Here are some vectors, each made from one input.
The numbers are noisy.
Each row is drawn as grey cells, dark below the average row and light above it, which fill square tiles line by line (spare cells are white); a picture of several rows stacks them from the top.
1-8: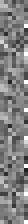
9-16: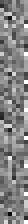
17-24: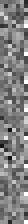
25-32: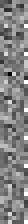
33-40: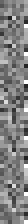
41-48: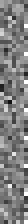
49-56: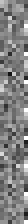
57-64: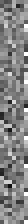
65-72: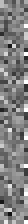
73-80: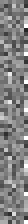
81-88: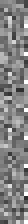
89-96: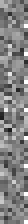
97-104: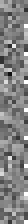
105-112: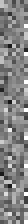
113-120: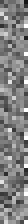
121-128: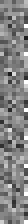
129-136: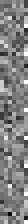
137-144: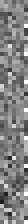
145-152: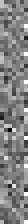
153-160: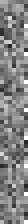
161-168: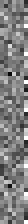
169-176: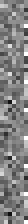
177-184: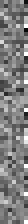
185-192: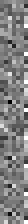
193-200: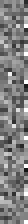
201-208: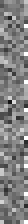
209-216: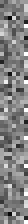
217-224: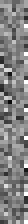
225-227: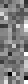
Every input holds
a point on a 14-point line.
